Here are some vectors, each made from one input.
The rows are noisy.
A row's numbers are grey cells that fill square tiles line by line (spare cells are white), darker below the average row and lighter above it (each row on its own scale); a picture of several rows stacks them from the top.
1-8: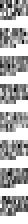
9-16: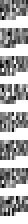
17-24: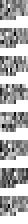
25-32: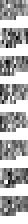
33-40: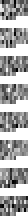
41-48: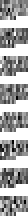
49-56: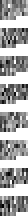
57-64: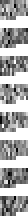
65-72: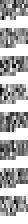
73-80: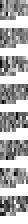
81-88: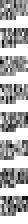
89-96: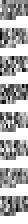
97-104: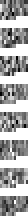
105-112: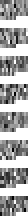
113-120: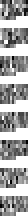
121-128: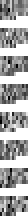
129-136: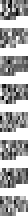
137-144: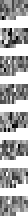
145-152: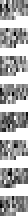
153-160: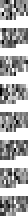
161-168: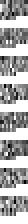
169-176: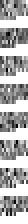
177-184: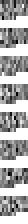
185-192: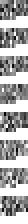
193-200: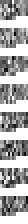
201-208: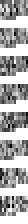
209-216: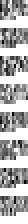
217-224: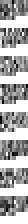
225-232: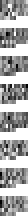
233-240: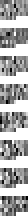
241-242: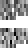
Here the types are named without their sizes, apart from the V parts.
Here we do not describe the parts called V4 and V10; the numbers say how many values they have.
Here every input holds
either a label and a point on a line, or a value of V4 and a value of V10.
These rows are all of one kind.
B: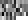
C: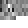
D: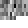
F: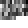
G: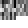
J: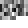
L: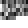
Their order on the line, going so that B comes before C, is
D, J, B, C, F, G, L.
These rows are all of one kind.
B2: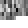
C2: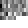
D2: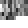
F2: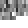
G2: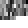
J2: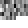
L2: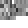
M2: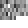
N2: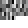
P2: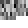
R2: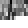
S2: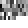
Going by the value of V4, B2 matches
C2, L2, M2 and S2.
